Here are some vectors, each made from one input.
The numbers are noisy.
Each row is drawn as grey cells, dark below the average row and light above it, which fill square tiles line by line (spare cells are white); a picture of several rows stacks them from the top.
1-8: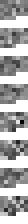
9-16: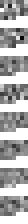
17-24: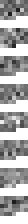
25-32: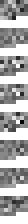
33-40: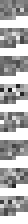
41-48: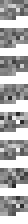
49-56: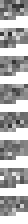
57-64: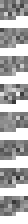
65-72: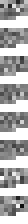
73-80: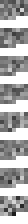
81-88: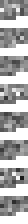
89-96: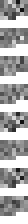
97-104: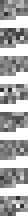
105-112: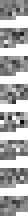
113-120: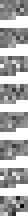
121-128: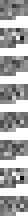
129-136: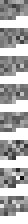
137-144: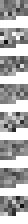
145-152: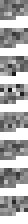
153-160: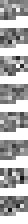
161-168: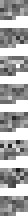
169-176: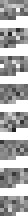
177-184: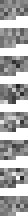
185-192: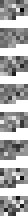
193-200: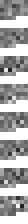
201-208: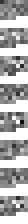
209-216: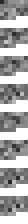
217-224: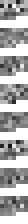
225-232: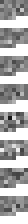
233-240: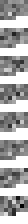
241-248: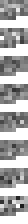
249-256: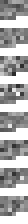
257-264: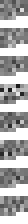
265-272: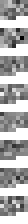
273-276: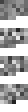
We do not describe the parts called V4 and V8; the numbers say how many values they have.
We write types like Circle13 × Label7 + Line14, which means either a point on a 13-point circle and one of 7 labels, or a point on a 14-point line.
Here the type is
Bool × Line7 + (Line6 + V8) × V4.
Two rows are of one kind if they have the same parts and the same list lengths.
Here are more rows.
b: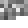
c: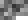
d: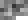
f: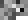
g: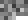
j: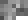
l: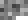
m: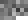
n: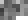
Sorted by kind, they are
b, f
c, g, j, m, n
d, l

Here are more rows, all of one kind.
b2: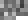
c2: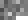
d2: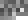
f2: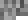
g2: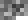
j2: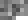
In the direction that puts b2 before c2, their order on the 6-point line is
j2, g2, f2, b2, c2, d2.
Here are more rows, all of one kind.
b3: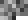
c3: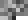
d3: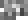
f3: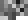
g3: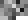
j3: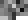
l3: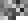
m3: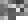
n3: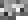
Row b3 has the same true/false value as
c3, d3 and n3.
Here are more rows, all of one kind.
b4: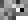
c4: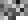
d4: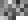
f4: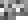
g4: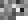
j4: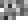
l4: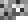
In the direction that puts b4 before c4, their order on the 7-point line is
j4, f4, l4, g4, b4, c4, d4.
